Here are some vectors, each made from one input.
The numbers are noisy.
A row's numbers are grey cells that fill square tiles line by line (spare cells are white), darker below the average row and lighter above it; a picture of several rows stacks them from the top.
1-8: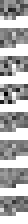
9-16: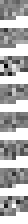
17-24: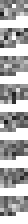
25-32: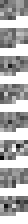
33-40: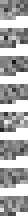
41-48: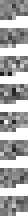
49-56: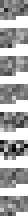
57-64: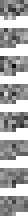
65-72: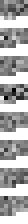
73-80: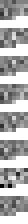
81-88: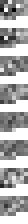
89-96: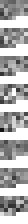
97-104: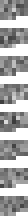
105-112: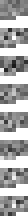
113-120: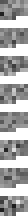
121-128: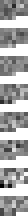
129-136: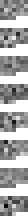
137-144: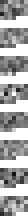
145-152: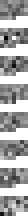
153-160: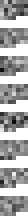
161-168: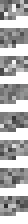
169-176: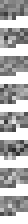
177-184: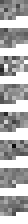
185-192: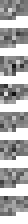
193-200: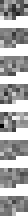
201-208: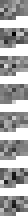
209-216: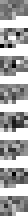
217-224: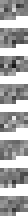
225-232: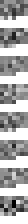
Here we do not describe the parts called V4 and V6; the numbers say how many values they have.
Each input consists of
a point on an 8-point line and a value of V4, together with either a point on an 8-point line, or a value of V6.
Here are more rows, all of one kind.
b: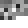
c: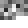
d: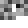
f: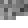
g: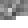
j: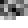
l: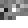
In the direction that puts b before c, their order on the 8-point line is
j, d, l, b, c, f, g.
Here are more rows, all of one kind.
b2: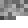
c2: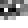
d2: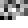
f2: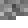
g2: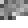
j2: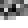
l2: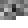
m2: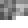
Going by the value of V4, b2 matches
c2 and j2.
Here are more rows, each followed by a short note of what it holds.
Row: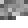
a point on each of two 8-point lines and a value of V4
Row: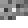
a point on an 8-point line, a value of V4 and a value of V6
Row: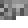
a point on an 8-point line, a value of V4 and a value of V6
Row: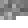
a point on an 8-point line, a value of V4 and a value of V6
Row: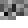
a point on each of two 8-point lines and a value of V4
